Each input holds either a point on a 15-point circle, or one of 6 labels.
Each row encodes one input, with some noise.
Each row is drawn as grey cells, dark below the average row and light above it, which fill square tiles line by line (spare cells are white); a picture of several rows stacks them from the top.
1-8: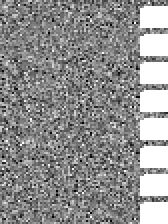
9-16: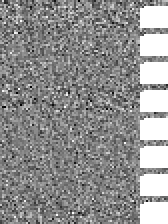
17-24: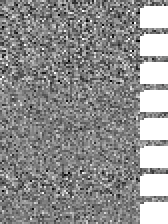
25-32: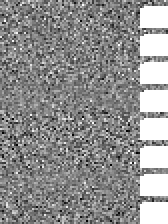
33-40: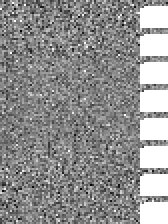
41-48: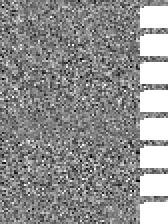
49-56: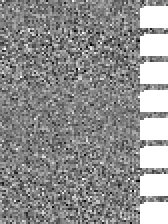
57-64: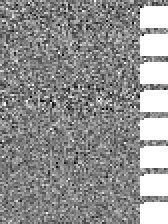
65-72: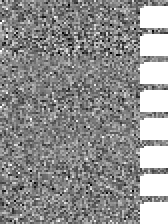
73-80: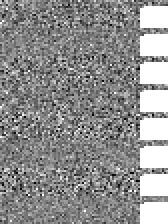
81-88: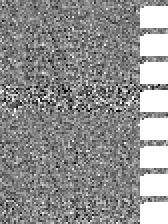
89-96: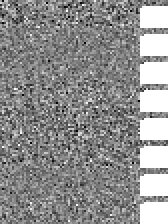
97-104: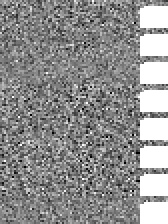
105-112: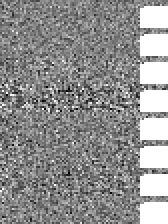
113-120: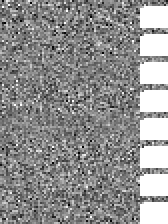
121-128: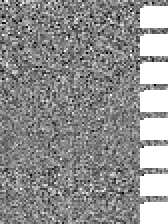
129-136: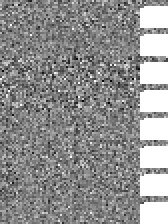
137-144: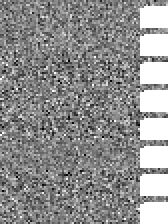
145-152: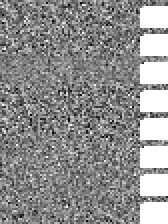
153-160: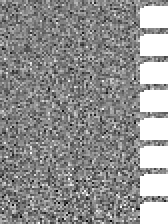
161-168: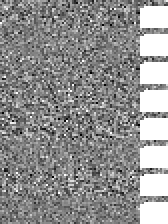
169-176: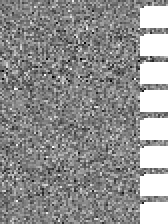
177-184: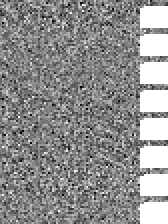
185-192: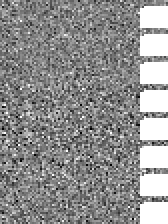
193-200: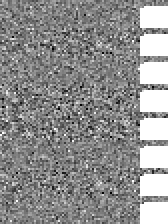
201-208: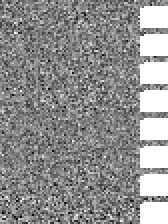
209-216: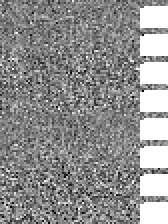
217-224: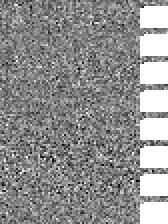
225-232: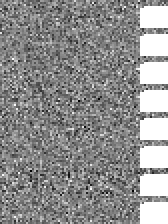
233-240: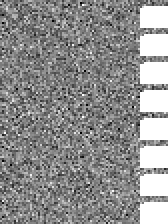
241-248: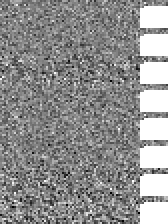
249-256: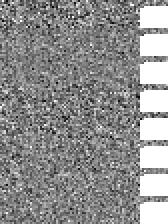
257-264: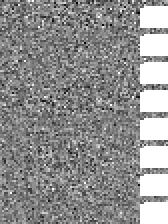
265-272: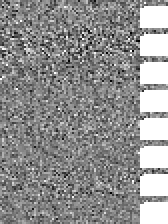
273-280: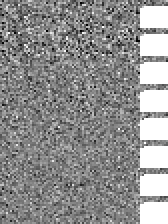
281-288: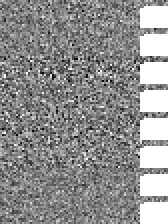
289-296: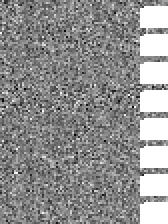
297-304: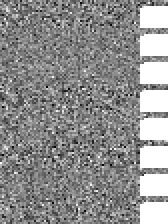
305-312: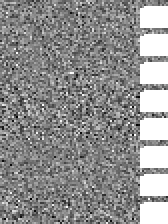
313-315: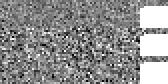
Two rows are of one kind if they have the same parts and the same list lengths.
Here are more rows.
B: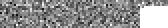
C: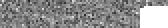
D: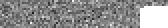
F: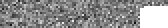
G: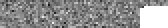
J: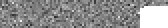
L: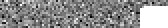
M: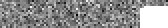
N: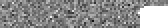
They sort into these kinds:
B, C, D, F, G, J, M, N
L

